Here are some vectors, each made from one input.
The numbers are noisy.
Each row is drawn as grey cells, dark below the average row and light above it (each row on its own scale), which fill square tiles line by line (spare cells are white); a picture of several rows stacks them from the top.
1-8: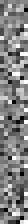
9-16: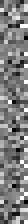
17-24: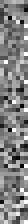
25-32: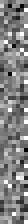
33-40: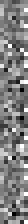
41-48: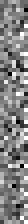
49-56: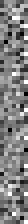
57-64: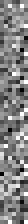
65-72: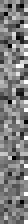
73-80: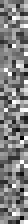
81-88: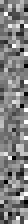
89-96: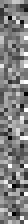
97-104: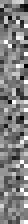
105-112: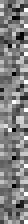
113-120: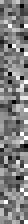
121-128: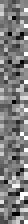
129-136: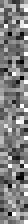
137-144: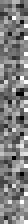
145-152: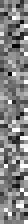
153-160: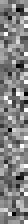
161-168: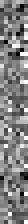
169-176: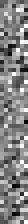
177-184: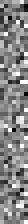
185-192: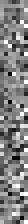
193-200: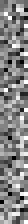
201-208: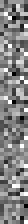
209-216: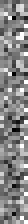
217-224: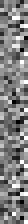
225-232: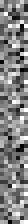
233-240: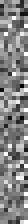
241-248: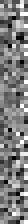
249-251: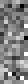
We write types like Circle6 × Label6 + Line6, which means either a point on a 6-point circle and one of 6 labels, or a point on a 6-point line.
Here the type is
Bool × Bool × Bool + Unit.
